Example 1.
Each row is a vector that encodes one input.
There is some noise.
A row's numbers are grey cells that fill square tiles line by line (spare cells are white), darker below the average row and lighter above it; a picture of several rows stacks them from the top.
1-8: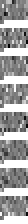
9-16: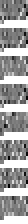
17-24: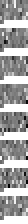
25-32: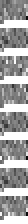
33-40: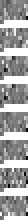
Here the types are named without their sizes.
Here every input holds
a point on a line.
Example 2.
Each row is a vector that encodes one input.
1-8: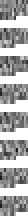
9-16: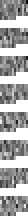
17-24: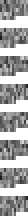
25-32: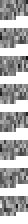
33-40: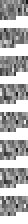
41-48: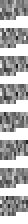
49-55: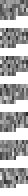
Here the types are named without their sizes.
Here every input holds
a point on a circle.
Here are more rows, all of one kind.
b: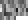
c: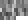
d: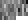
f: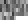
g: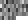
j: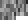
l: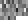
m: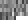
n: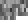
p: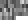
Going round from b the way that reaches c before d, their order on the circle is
b, c, m, j, d, n, f, p, g, l.
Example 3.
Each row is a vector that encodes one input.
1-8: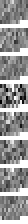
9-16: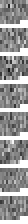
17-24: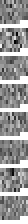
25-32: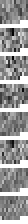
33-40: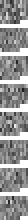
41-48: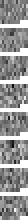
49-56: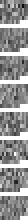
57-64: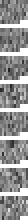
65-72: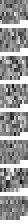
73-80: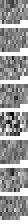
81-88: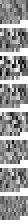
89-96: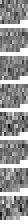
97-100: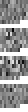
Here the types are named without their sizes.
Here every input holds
a point on a line.
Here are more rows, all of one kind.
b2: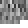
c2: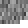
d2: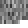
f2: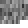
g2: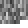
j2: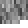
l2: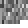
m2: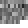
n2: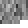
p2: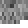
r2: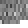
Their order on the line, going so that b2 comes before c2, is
b2, m2, f2, g2, d2, p2, r2, l2, c2, n2, j2.
